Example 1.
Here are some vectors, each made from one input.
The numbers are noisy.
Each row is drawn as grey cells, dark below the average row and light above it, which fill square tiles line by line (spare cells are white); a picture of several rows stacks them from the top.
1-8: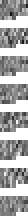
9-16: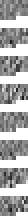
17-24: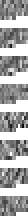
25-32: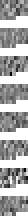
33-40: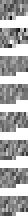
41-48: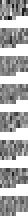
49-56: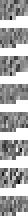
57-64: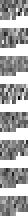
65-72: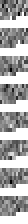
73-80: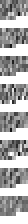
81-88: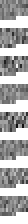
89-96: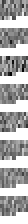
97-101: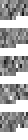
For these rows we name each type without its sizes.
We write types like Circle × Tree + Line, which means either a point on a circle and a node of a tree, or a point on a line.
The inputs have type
Bool × (Circle + Unit) + Line.
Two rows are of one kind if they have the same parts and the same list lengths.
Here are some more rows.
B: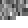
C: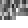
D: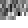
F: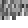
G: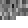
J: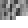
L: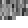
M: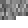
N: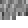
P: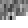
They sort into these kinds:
B, C, D, G, J, L, P
F, N
M

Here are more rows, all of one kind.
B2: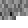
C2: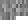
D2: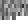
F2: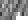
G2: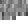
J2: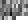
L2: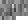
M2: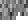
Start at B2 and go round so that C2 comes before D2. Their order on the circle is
B2, L2, J2, G2, C2, D2, M2, F2.
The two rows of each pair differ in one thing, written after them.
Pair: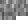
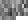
the true/false value
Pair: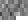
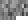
the place on the circle
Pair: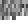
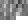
the place on the circle
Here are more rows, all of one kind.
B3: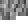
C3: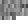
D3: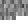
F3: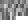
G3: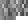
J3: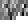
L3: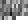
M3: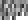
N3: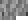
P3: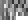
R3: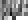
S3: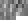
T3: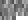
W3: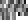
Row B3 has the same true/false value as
F3, G3, M3 and P3.
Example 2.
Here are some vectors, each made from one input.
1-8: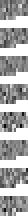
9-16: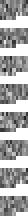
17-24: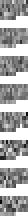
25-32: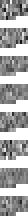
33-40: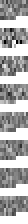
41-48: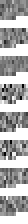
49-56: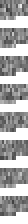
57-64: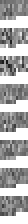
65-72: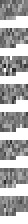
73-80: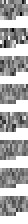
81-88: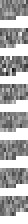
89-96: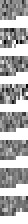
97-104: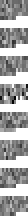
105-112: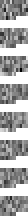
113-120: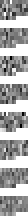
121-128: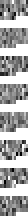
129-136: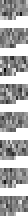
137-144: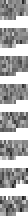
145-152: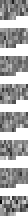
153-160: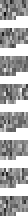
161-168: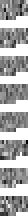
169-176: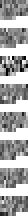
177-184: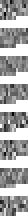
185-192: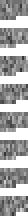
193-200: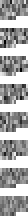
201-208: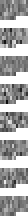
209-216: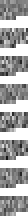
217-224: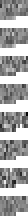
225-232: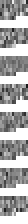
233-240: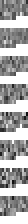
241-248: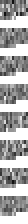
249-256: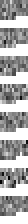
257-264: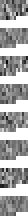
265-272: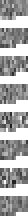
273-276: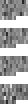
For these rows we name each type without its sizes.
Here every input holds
either three true/false values, or a list of points on a line.
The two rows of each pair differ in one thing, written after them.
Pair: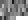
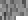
the place on the line in item 1 of the list
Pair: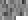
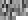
the place on the line in item 1 of the list
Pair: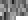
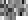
the place on the line in item 2 of the list
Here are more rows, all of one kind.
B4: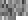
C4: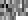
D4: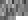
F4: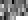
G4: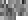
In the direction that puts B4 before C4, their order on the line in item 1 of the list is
D4, G4, B4, F4, C4.
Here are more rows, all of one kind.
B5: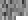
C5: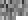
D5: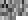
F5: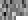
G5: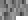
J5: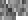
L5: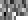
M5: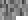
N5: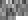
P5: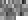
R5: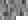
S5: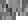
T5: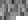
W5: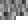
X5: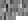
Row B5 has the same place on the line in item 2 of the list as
C5, P5, T5 and X5.
